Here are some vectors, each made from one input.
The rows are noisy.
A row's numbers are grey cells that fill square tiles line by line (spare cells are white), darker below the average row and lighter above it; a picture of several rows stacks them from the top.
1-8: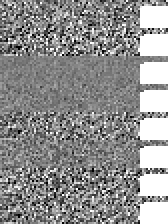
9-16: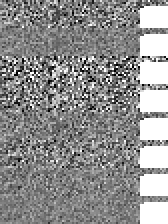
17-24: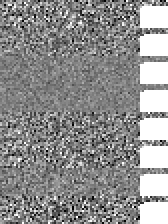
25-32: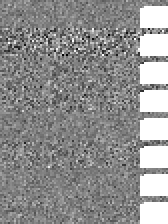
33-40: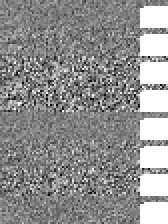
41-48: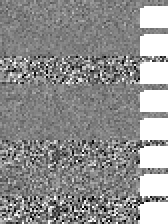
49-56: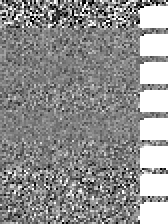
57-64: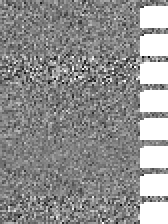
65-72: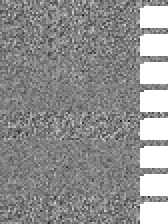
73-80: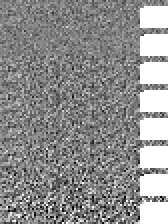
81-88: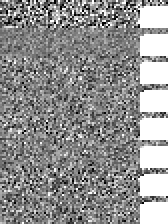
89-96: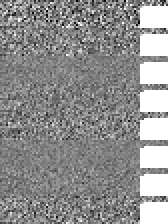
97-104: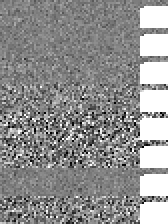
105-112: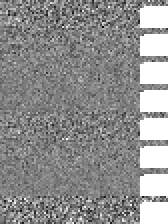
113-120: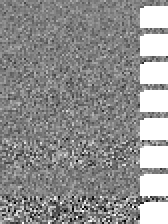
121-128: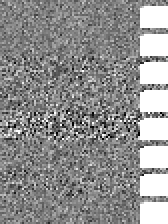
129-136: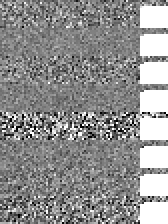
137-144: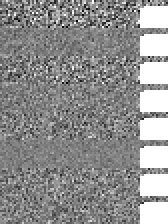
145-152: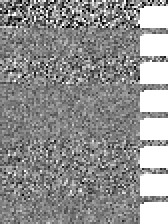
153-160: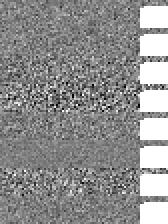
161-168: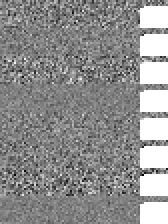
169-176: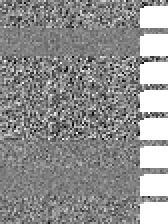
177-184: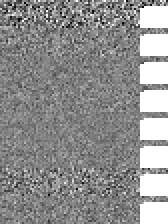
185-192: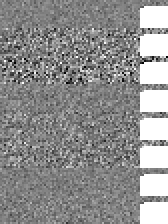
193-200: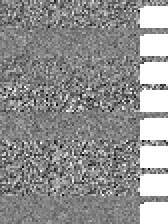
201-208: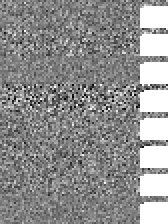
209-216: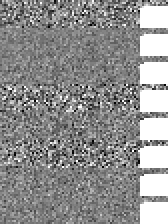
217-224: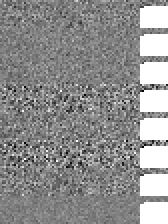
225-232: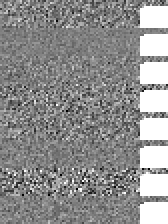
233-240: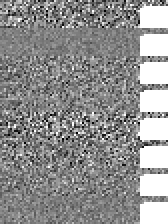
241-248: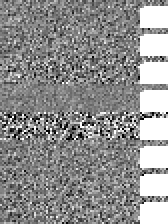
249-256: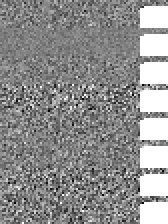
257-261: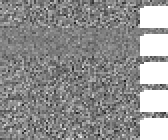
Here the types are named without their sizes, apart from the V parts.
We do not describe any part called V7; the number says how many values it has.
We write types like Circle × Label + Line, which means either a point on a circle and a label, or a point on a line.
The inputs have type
Bool × (Label + Line) + V7 × V7.
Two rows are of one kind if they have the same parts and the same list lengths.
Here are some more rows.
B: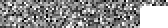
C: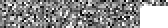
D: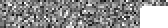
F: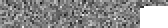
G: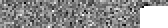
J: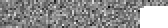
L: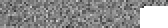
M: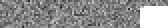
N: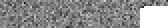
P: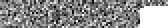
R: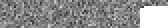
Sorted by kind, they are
B, G, M
C, D, F, J, P
L, N, R

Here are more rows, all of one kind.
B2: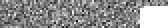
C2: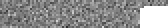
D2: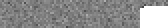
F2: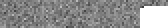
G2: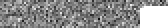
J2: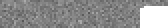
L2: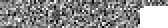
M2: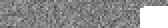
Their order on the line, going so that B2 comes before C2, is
M2, B2, G2, C2, F2, L2, J2, D2.
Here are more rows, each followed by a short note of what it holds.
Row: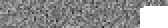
a label and a true/false value
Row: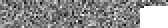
a label and a true/false value
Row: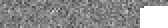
two values of V7
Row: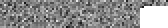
a point on a line and a true/false value
